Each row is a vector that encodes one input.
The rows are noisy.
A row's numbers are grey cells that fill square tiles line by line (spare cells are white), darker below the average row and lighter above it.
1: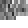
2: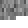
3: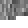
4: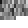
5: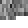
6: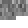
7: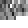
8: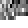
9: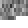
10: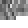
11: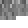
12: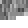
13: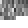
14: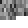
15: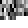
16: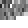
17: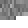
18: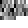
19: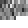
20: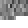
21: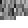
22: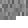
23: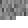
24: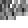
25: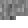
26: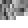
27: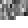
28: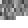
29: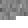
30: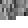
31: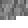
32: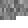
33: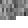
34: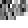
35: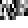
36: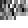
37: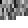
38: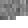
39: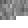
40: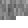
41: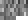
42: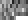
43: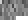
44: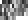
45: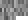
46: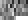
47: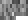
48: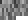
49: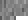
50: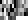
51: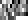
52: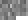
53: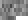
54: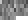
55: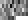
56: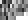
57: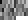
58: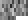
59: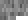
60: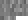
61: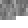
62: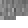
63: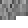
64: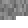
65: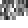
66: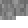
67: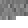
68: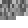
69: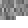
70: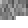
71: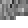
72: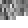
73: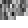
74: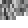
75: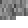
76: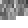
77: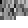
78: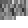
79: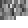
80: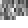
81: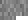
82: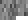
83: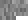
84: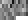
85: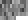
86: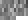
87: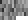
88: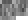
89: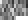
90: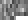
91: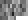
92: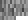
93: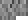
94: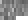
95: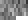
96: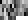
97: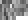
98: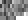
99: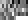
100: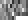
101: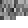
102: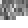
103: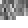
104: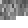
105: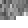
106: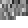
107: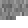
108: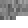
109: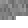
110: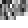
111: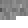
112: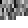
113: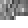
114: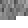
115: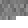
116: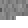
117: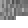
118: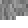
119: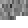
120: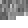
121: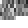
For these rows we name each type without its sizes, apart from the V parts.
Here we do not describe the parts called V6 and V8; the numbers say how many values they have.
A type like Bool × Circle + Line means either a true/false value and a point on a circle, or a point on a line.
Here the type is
(Bool × Line + V8) × V6.
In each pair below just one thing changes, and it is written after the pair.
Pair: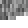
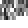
the value of V8
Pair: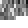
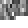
the value of V6
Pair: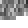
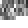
the value of V8
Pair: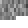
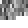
the value of V8
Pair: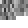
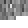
the value of V6
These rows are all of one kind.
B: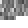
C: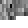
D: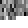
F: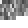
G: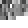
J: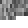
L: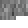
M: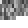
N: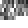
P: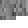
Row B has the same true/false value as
C, G, J and N.
